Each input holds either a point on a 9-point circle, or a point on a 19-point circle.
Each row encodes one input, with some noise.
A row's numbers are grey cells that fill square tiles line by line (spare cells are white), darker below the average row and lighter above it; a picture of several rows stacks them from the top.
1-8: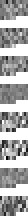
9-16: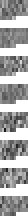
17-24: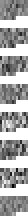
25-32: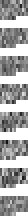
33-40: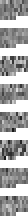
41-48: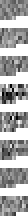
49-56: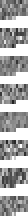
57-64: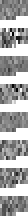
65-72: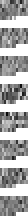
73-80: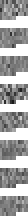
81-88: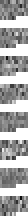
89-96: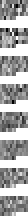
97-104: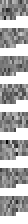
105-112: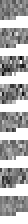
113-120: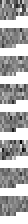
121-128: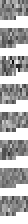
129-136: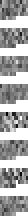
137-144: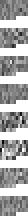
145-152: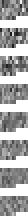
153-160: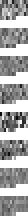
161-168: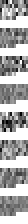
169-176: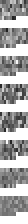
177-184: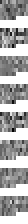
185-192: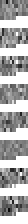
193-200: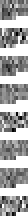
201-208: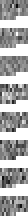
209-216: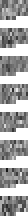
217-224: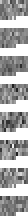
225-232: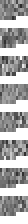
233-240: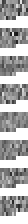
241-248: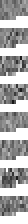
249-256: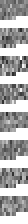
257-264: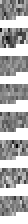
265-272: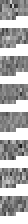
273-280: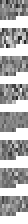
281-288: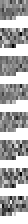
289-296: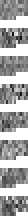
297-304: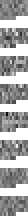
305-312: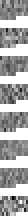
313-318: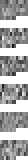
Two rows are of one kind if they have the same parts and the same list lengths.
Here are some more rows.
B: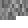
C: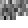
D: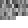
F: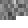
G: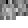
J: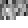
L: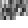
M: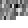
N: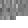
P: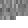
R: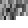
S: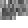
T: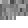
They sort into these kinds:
B, D, F, G, J, S
C, L, M, N, P, R, T

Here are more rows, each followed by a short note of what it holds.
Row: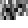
a point on a 9-point circle
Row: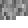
a point on a 19-point circle
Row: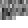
a point on a 19-point circle
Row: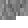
a point on a 19-point circle
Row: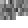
a point on a 9-point circle
